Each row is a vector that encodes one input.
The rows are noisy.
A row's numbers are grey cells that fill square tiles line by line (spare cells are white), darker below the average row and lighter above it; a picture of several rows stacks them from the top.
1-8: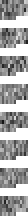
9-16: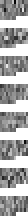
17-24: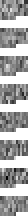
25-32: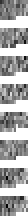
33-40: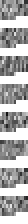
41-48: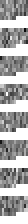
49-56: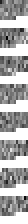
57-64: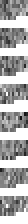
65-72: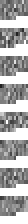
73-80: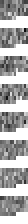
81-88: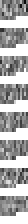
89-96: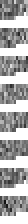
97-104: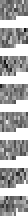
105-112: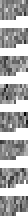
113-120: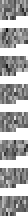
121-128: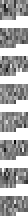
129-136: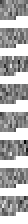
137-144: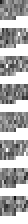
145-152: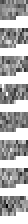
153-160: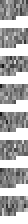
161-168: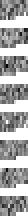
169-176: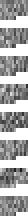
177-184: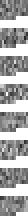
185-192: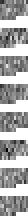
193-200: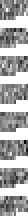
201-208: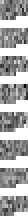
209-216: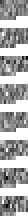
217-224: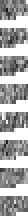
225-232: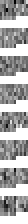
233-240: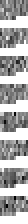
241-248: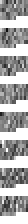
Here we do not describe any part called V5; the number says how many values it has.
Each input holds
a point on a 13-point circle, together with either a point on an 11-point circle, or a value of V5.
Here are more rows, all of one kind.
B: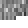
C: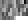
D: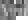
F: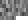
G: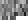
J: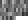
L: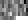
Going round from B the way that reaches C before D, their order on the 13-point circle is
B, L, C, J, G, F, D.
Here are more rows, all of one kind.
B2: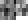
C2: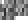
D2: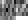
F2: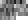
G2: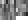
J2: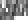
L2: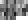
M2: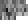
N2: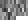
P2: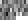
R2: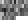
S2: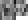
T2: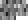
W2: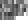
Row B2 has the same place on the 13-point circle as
C2, L2 and R2.
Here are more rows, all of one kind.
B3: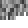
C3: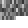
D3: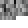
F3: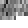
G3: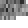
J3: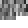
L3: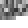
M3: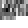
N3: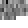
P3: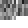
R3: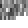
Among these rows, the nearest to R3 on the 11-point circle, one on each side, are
B3 and L3.
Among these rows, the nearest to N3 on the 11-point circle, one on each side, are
J3 and L3.
